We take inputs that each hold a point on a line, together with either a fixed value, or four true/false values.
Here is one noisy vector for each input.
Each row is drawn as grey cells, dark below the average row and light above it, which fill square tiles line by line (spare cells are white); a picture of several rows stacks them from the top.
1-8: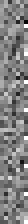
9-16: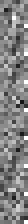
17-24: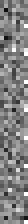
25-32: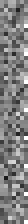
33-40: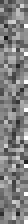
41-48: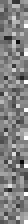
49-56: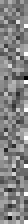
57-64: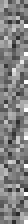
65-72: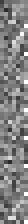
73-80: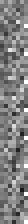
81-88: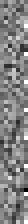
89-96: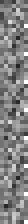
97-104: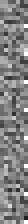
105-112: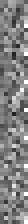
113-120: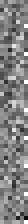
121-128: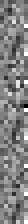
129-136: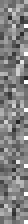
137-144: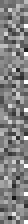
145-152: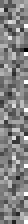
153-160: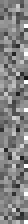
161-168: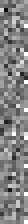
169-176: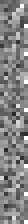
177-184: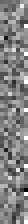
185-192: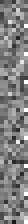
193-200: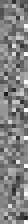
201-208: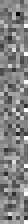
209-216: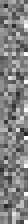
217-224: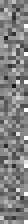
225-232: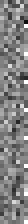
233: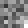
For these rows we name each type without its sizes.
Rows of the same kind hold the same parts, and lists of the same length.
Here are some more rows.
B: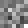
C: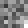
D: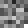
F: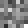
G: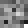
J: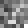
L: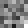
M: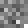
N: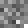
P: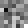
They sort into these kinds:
B, D, F, G, J, P
C, L, M, N

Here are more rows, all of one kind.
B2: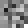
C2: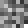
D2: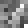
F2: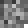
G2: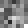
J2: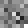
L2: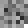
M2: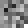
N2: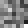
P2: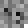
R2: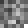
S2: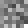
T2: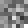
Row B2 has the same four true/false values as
L2, M2 and P2.
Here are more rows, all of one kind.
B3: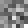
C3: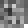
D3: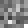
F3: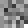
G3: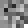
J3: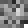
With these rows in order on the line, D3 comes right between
B3 and C3.
